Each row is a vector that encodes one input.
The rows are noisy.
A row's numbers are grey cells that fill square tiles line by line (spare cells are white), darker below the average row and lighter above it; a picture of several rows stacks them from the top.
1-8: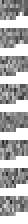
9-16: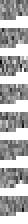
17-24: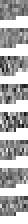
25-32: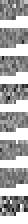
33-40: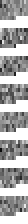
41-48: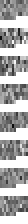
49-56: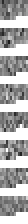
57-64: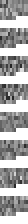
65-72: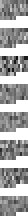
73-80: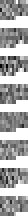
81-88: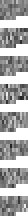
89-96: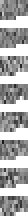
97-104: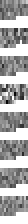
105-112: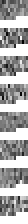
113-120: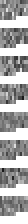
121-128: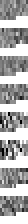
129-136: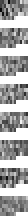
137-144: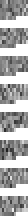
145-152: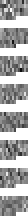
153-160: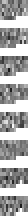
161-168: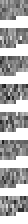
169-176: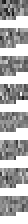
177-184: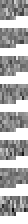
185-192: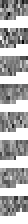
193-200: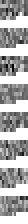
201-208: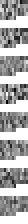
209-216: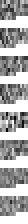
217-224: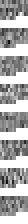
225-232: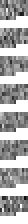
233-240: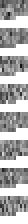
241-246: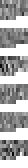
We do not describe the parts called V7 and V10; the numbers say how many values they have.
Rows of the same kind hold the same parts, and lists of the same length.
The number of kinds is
3.
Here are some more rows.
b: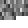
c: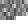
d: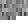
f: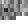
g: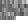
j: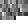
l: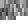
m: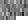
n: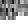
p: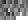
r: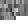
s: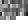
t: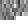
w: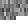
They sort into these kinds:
b, g, m, r
c, d, f, j, l, t, w
n, p, s

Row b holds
a value of V10.
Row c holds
one of 9 labels and a value of V7.
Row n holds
a point on a 5-point line and a true/false value.
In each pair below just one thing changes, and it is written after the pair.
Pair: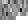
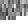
the value of V7
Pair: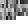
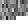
the label
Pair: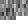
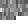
the label
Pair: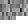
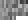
the label
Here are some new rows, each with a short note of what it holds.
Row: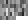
a value of V10
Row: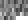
a point on a 5-point line and a true/false value
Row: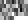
a point on a 5-point line and a true/false value
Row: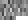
one of 9 labels and a value of V7
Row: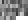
a point on a 5-point line and a true/false value
